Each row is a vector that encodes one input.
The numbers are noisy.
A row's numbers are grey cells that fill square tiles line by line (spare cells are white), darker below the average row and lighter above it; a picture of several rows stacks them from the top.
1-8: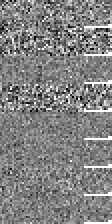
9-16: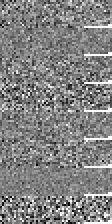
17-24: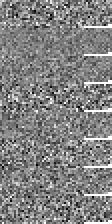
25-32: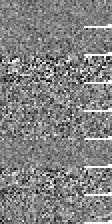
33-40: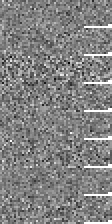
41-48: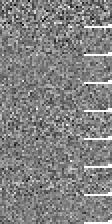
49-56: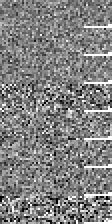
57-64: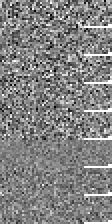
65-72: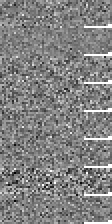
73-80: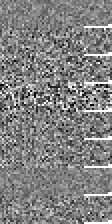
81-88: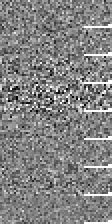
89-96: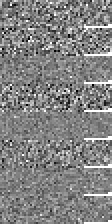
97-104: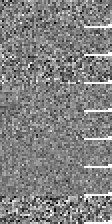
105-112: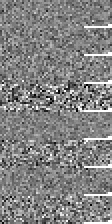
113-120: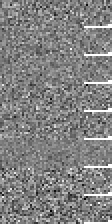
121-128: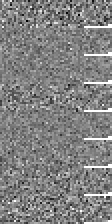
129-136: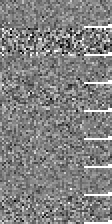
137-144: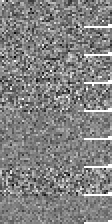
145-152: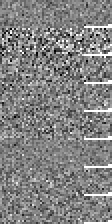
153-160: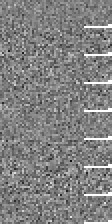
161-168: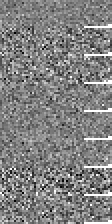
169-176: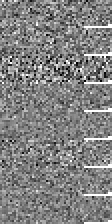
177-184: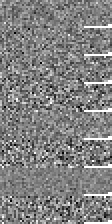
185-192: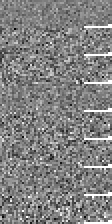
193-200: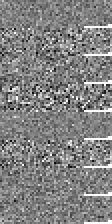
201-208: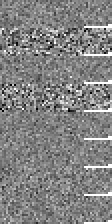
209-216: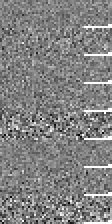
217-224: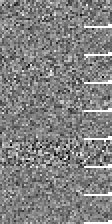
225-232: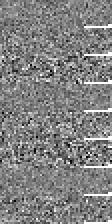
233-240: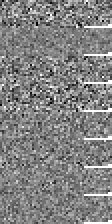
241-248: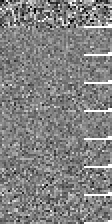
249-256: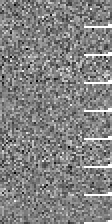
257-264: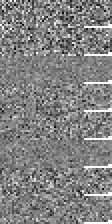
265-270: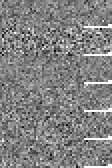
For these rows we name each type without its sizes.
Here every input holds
a list of points on a line.
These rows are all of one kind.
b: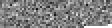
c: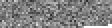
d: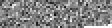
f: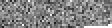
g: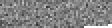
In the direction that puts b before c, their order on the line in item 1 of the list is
b, c, f, g, d.
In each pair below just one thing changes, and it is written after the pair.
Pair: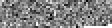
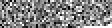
the place on the line in item 2 of the list
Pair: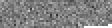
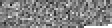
the place on the line in item 1 of the list
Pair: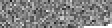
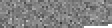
the place on the line in item 1 of the list
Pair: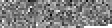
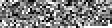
the place on the line in item 1 of the list
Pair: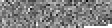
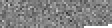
the place on the line in item 1 of the list
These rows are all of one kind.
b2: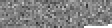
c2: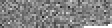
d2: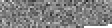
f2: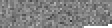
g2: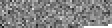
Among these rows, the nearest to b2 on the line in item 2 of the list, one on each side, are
d2 and f2.
